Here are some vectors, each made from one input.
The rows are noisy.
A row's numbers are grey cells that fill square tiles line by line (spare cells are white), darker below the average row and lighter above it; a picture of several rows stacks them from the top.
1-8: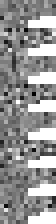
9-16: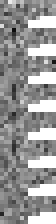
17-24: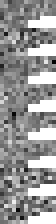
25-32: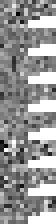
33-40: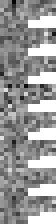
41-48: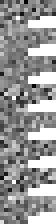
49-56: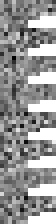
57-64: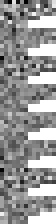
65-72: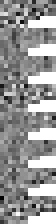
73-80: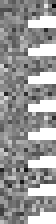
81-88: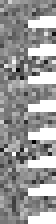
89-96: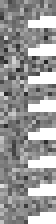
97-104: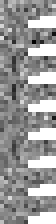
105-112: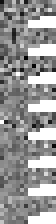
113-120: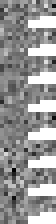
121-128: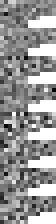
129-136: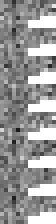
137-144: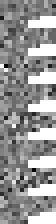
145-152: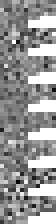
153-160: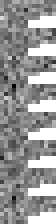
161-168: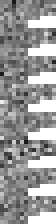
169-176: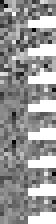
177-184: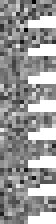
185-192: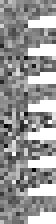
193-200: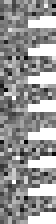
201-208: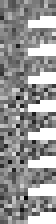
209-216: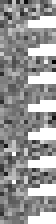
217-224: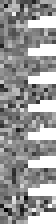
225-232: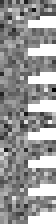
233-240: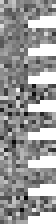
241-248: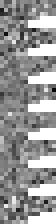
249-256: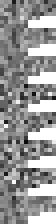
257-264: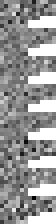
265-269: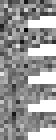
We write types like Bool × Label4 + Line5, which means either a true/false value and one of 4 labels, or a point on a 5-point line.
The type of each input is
Bool × Circle6 + Circle18.
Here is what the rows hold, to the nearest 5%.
About 30% of them hold a point on a 6-point circle and a true/false value. The rest hold a point on an 18-point circle.
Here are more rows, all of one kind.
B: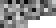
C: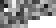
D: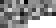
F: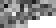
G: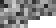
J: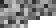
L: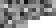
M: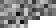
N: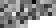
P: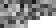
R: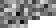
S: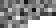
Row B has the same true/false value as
D, L and S.
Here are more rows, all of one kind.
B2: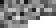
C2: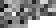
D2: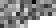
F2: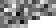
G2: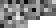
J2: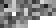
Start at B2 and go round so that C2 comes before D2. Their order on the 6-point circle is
B2, F2, C2, D2, G2, J2.
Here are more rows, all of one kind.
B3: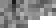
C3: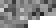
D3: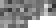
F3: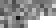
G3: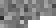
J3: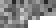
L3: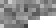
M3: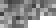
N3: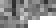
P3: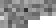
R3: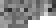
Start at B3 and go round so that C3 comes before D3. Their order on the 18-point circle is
B3, N3, J3, C3, L3, P3, R3, D3, G3, M3, F3.
